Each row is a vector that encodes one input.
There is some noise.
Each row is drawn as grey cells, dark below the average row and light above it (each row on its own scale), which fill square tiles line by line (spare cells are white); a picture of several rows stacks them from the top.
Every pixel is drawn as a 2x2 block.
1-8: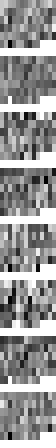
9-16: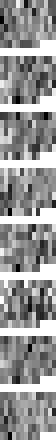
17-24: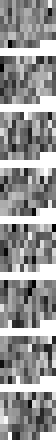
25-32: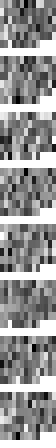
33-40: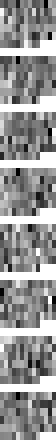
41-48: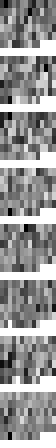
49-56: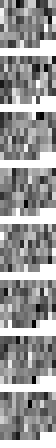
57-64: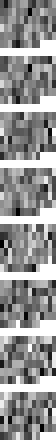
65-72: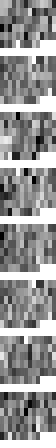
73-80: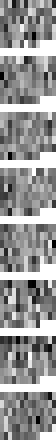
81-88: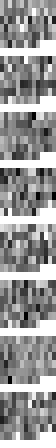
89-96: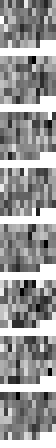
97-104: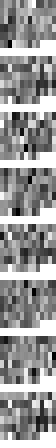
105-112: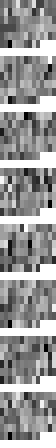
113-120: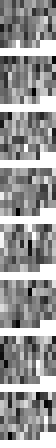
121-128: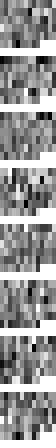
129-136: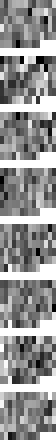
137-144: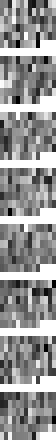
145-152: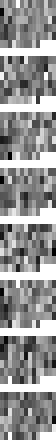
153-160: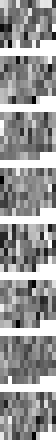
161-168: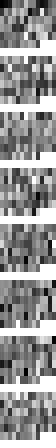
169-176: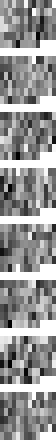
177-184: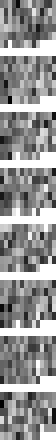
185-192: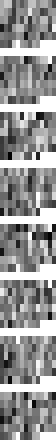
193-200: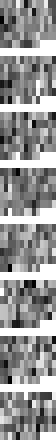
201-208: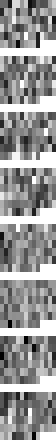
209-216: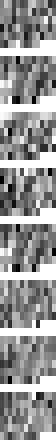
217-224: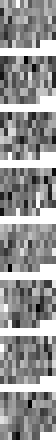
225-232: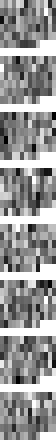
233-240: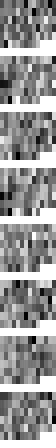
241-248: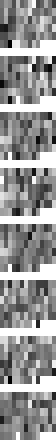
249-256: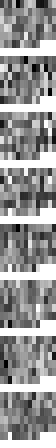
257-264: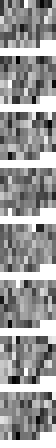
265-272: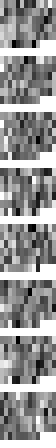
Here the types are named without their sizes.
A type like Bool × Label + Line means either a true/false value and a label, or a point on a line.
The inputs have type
Label.
